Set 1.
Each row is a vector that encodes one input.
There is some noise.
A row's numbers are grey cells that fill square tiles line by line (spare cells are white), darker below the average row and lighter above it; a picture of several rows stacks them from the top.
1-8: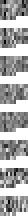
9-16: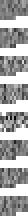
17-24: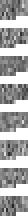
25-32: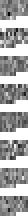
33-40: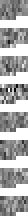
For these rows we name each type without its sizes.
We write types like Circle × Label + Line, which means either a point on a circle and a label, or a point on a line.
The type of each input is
Tree + Unit.
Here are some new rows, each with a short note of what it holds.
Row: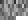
a node of a tree
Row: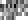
a fixed value
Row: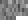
a node of a tree
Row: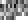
a fixed value
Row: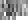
a node of a tree
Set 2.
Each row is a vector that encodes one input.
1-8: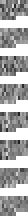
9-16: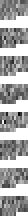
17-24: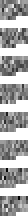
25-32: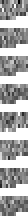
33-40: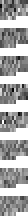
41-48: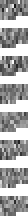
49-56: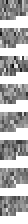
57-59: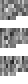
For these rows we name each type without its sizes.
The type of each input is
Line.
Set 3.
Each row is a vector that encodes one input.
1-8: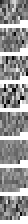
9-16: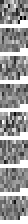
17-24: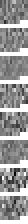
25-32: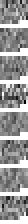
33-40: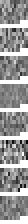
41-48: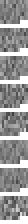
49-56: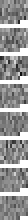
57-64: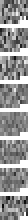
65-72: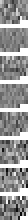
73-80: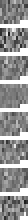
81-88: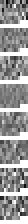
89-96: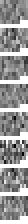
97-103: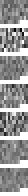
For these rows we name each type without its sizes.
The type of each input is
Circle + Unit.
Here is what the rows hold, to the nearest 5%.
About 90% of them hold a point on a circle. The rest hold a fixed value.
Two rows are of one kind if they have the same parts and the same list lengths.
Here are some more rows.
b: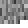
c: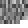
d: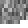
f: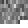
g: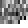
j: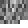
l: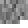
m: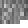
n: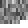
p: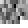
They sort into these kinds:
b, c, f, g, j, l, n, p
d, m

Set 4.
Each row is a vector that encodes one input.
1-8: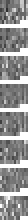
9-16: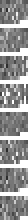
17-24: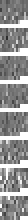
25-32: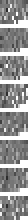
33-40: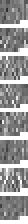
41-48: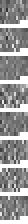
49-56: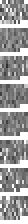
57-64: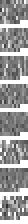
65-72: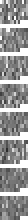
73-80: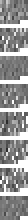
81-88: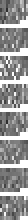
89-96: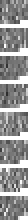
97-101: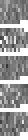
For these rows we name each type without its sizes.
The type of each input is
Line.
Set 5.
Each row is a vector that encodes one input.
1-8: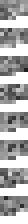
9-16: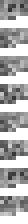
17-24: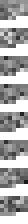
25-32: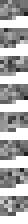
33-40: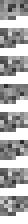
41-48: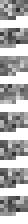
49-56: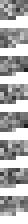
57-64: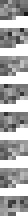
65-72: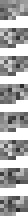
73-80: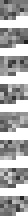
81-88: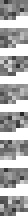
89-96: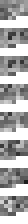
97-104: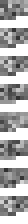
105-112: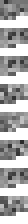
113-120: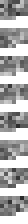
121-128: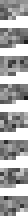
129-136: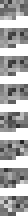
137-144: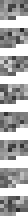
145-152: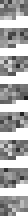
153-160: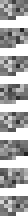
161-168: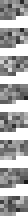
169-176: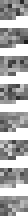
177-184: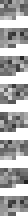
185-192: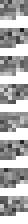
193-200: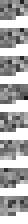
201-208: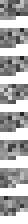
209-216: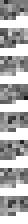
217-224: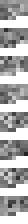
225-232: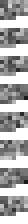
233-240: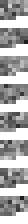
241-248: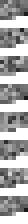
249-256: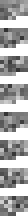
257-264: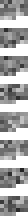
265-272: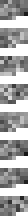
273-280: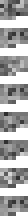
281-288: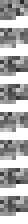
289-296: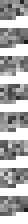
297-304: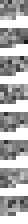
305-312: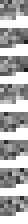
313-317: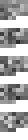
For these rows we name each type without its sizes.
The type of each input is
Label.
